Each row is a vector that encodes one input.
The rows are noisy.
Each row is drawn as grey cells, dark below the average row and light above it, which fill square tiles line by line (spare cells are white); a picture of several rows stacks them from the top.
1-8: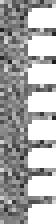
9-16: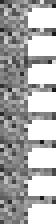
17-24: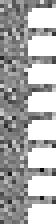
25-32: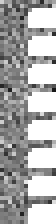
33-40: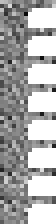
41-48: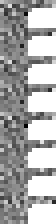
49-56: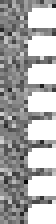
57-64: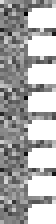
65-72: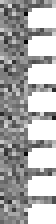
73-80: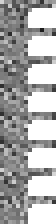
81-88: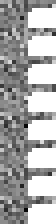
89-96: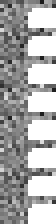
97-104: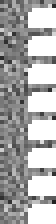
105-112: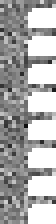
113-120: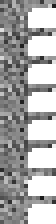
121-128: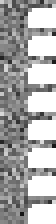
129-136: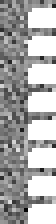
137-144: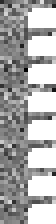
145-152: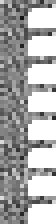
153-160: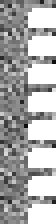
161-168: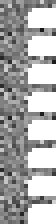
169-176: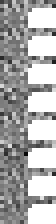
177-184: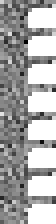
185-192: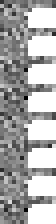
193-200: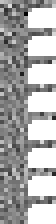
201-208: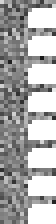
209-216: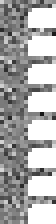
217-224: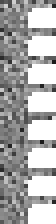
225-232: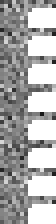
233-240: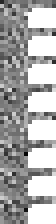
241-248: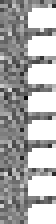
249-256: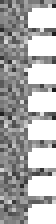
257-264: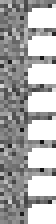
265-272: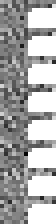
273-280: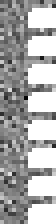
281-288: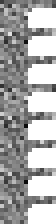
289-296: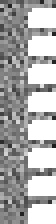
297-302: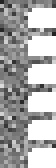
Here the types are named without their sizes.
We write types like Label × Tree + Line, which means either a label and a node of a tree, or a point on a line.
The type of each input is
Bool × Circle.
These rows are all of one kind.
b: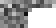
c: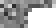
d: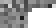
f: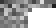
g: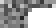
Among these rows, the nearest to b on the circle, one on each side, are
c and g.
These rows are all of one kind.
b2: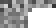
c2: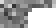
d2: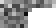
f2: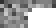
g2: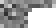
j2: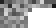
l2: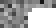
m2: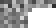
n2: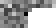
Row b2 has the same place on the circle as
c2, g2 and m2.
